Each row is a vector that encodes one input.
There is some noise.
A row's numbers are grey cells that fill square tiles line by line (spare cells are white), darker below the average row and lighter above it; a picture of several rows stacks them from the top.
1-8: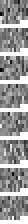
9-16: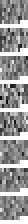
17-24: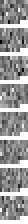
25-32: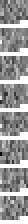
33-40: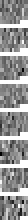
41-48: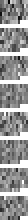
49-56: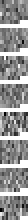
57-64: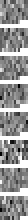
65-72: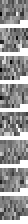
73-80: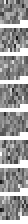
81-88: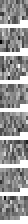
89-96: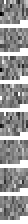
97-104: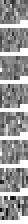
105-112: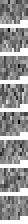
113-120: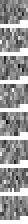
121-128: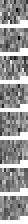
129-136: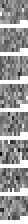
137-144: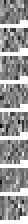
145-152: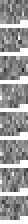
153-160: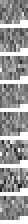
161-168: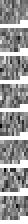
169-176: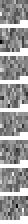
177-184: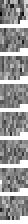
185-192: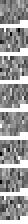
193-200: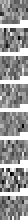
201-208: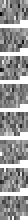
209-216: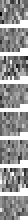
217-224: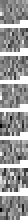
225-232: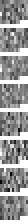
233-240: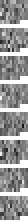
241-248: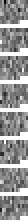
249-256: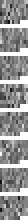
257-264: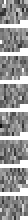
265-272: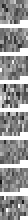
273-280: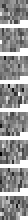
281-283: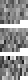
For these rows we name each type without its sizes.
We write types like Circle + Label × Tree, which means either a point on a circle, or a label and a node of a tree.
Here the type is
Line × Tree × (Tree + Unit).
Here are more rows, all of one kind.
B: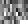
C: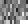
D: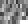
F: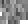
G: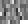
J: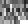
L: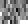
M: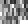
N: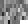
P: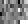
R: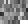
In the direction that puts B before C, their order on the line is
D, R, N, P, B, J, C, L, G, F, M.
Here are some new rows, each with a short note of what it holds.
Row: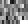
a point on a line and a node of a tree
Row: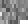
a point on a line and a node of each of two trees
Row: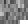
a point on a line and a node of a tree
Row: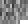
a point on a line and a node of a tree
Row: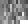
a point on a line and a node of each of two trees
